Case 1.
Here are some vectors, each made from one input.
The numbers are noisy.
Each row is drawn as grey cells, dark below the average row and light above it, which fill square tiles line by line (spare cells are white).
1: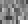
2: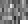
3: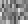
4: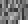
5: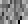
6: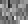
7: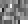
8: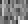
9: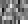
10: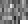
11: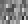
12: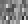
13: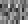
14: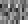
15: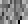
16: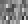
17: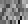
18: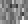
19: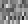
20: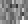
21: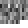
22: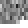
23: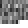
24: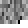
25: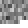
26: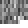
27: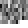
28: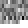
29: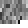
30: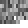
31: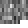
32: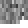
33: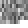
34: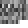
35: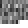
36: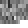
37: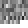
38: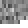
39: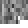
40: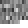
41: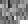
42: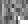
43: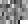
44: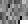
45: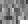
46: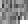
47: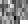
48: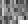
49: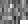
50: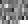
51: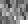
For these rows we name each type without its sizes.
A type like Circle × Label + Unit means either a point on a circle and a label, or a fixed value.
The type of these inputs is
Tree × Tree.
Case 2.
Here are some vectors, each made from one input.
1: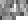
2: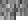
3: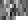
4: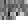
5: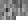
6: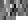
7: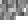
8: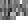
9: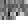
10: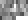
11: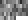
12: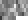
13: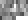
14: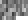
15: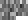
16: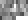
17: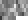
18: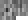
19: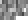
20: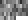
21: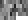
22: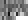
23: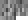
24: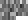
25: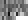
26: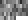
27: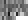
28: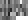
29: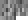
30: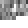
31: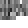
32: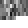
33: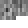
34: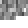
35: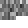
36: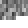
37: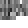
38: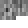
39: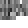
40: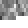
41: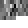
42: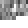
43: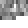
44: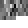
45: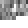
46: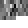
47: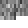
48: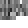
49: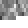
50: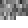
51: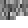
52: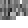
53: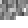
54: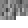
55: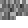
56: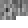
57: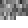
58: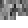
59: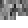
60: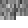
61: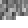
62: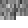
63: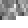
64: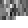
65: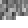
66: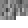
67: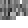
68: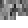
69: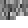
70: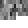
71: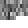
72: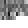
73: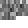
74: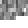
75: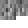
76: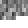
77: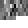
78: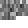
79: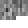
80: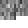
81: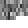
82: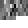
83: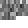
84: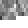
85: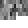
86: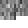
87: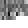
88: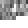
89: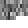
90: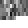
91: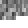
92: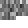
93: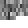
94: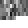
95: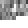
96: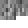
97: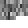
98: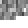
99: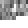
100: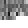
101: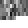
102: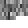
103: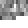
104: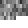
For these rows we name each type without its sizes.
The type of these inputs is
Label + Line.
